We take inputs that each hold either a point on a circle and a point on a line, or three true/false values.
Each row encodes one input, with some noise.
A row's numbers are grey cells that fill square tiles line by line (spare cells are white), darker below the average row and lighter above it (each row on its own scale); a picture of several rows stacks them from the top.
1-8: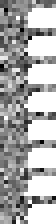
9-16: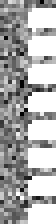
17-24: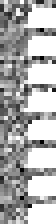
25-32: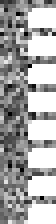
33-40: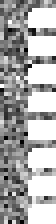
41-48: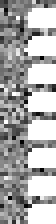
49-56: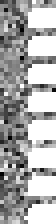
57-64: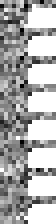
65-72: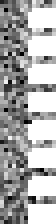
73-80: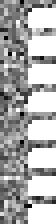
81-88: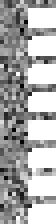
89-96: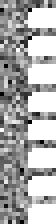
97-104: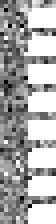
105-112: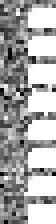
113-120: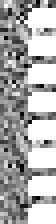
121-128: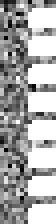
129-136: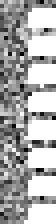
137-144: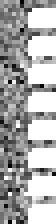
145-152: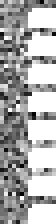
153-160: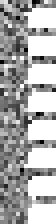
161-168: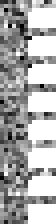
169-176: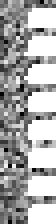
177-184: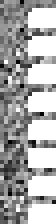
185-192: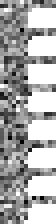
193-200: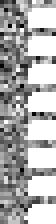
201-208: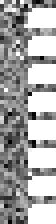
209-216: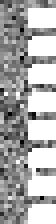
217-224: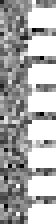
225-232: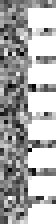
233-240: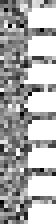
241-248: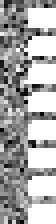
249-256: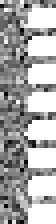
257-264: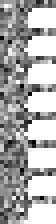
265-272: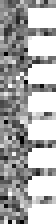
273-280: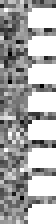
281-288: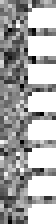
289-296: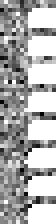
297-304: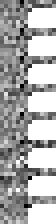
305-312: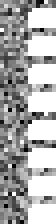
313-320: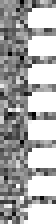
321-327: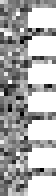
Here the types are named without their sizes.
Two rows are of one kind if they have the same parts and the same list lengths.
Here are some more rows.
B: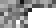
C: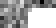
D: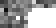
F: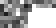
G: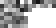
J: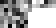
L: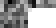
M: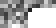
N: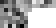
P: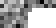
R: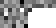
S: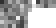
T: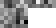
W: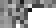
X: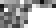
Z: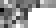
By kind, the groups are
B, C, F, G, M, P, R, W, X, Z
D, J, L, N, S, T

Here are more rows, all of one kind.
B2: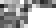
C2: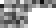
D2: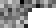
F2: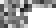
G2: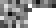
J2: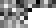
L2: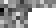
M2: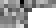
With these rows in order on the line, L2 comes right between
D2 and J2.
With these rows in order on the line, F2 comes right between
C2 and G2.
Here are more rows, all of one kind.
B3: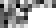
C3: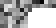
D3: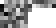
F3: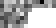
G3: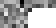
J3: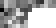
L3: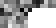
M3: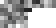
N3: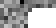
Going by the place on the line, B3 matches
C3 and D3.
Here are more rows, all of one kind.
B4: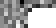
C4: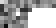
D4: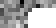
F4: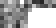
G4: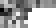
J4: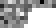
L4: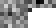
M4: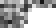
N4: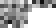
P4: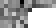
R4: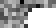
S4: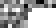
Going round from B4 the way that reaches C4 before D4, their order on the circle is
B4, P4, N4, M4, C4, G4, J4, D4, R4, F4, L4, S4.
